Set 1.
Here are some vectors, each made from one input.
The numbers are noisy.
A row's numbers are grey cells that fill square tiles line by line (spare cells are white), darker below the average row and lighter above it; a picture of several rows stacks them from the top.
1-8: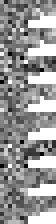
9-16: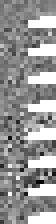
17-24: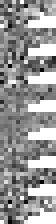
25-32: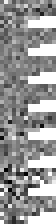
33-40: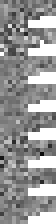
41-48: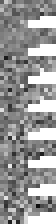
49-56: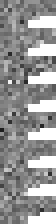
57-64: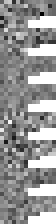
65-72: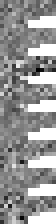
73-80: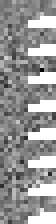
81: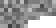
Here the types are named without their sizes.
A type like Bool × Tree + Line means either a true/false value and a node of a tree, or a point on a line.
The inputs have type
Line.
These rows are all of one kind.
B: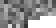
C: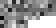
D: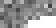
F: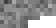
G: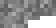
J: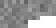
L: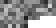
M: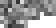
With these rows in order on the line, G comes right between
F and M.
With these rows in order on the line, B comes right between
C and J.
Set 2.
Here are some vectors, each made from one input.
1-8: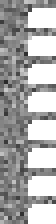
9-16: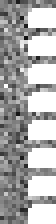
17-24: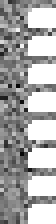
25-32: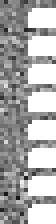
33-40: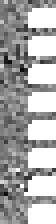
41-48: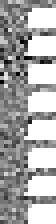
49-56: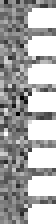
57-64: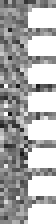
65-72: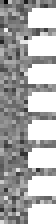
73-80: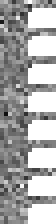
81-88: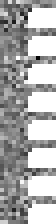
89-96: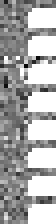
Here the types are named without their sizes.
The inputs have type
Bool × Bool × Bool × Bool + Unit.
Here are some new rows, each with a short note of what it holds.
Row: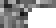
four true/false values
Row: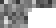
a fixed value
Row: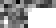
a fixed value
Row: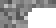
four true/false values
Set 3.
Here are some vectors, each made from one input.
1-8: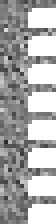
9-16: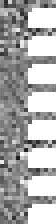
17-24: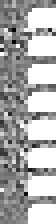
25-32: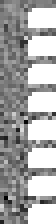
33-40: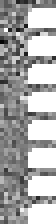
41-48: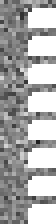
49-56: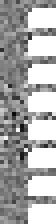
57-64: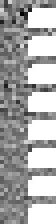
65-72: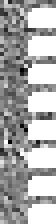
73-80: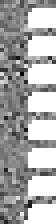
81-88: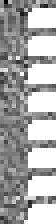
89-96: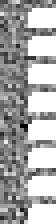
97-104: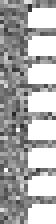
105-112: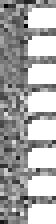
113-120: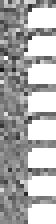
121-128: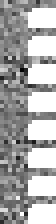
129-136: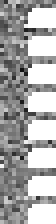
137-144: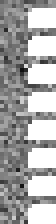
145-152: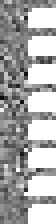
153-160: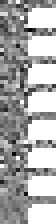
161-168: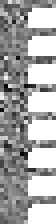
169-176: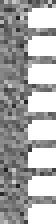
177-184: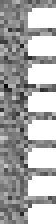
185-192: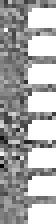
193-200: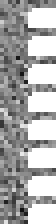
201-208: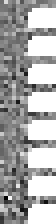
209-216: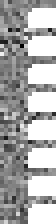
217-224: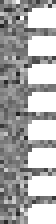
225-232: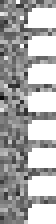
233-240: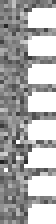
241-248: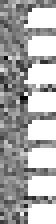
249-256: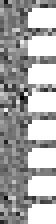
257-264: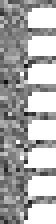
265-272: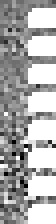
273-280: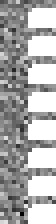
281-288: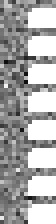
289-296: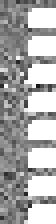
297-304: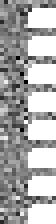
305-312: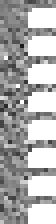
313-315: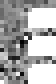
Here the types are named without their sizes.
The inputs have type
Bool × Bool × Bool × Bool + Unit.
